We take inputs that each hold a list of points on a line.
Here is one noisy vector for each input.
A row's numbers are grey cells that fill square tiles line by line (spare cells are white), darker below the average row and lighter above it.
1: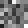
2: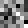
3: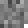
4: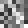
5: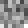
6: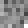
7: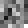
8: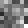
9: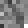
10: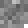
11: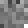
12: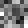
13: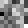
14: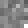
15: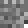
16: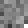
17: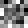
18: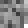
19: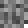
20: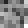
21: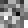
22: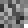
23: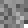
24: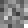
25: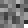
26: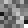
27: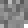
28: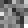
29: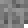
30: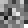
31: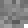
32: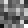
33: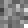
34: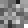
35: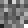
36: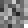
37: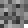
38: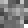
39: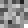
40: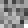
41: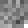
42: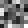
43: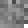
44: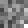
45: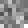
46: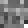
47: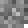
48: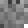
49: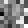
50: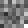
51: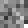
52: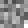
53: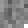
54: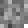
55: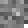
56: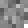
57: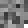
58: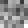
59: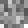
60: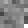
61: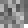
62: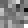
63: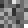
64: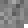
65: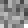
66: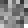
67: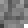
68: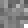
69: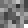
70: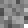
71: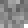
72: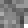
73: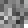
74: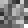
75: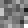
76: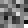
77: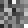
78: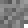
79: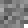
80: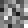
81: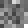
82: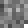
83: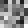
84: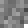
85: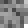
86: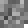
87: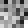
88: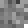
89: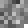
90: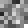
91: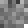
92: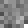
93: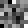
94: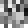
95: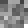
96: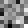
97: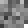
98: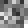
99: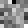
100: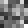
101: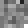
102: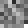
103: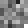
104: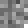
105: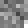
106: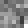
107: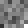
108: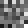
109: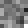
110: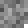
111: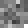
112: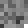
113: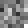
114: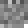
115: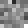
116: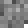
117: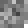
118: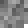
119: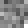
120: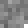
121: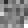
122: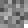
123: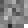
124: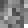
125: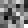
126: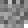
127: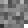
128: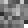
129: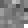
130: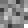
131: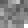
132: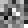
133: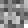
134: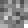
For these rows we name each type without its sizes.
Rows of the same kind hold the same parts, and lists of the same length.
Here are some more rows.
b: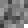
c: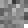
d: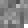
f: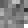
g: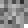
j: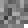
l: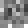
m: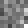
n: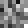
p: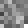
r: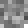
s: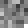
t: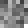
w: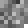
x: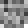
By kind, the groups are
b, c, l, m, n, r, s
d, f, j, p, t, w, x
g

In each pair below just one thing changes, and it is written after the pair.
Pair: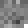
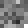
the place on the line in item 1 of the list
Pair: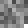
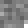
the place on the line in item 1 of the list
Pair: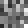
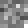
the place on the line in item 2 of the list
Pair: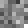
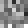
the place on the line in item 1 of the list
